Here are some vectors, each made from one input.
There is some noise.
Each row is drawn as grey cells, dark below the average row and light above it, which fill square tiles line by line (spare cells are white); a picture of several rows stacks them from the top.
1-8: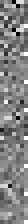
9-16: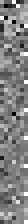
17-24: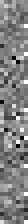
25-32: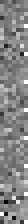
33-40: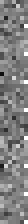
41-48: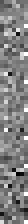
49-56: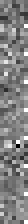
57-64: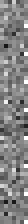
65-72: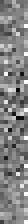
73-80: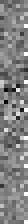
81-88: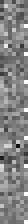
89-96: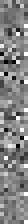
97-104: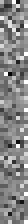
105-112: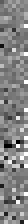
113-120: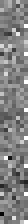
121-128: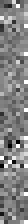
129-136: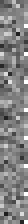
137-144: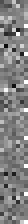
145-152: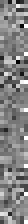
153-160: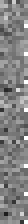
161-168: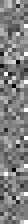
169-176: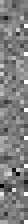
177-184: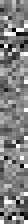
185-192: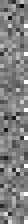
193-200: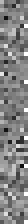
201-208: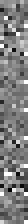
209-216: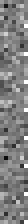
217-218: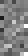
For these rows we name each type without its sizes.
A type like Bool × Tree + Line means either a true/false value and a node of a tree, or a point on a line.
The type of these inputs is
Bool × Bool × Bool × Bool + Tree + Unit.
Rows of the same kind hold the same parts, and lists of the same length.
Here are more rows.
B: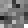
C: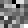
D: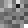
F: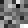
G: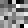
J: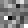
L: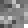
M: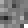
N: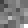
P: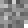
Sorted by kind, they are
B, D, F, L, M, N
C, J, P
G

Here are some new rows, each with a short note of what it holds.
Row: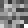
a fixed value
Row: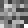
a fixed value
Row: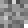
a node of a tree
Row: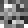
a fixed value
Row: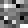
a node of a tree
